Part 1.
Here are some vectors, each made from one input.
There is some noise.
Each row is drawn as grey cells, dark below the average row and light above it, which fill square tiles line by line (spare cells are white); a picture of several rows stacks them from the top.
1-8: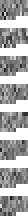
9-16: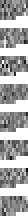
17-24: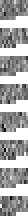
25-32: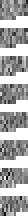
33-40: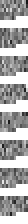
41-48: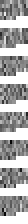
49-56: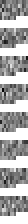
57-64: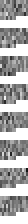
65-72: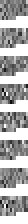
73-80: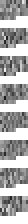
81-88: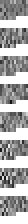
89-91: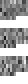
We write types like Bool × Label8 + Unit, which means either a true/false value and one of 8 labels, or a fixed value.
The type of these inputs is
Bool × (Label7 + Line6).
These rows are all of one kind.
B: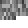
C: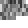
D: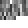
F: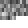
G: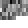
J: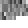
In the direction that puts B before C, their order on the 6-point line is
F, G, B, C, J, D.
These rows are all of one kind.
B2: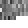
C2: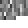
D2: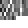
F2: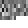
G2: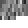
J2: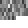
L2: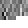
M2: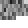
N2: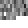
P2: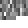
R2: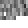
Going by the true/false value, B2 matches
L2 and M2.
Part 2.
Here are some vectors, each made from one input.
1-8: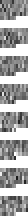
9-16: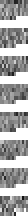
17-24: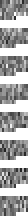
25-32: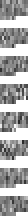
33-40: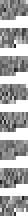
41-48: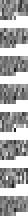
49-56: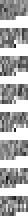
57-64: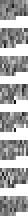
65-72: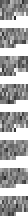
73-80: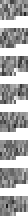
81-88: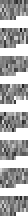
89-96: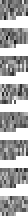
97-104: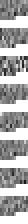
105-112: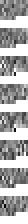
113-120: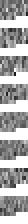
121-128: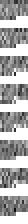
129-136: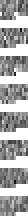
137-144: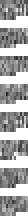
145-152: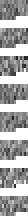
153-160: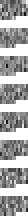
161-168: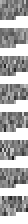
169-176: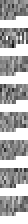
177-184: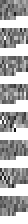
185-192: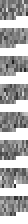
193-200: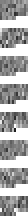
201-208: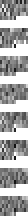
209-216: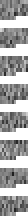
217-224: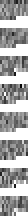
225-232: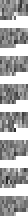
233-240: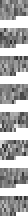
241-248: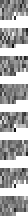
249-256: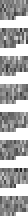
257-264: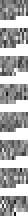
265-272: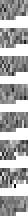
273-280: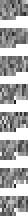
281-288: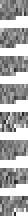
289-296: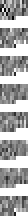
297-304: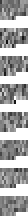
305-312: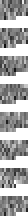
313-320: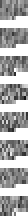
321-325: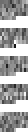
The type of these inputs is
Label5 × Label5 + Line6.
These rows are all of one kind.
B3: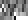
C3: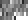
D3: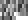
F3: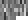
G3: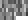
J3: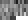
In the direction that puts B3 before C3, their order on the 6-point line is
G3, F3, J3, B3, C3, D3.
